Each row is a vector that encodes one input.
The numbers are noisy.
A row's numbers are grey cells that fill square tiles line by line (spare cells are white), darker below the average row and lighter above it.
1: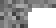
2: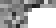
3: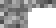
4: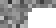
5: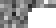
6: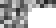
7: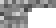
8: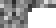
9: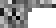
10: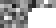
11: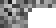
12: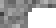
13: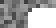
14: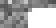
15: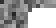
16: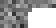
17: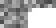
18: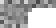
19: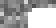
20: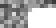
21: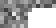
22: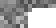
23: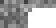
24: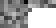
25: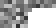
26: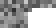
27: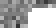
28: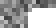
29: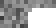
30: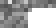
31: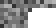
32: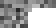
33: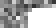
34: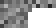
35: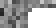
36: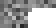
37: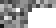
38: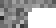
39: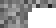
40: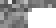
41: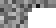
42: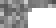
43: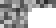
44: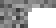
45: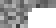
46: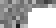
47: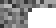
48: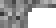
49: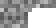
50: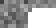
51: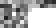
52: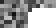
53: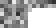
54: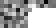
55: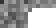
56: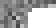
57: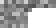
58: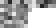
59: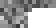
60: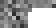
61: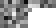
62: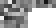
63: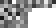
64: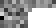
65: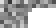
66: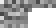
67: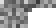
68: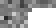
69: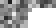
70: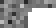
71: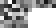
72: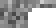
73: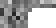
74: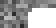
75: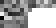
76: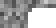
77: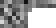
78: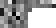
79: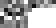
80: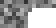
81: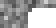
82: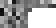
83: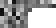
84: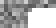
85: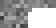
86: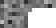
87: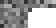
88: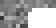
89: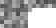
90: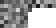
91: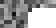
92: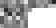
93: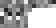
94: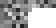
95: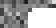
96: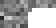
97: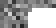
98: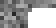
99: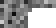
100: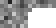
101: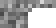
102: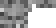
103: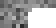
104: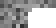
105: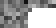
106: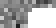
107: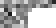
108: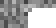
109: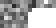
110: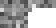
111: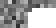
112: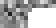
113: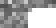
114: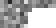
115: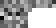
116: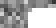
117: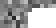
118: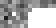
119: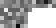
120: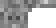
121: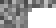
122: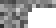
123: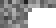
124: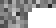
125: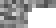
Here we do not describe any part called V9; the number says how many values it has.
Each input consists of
a value of V9, together with either a point on a 6-point line, or a point on a 7-point line.
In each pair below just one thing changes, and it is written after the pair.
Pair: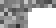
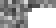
the place on the 7-point line
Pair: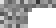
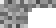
the place on the 7-point line
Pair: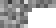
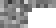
the place on the 7-point line
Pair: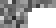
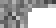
the place on the 7-point line
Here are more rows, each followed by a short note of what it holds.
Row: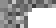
a point on a 7-point line and a value of V9
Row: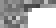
a point on a 7-point line and a value of V9
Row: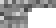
a point on a 7-point line and a value of V9
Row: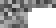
a point on a 7-point line and a value of V9
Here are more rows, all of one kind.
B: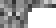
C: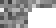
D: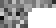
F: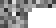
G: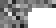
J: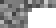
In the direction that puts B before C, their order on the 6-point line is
D, F, G, B, J, C.
